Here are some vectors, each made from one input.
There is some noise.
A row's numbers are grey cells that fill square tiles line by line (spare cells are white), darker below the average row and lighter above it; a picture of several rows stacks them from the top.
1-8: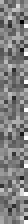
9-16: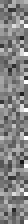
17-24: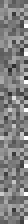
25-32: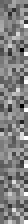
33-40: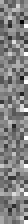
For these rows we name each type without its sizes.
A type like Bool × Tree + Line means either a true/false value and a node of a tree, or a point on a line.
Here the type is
Label + Line.
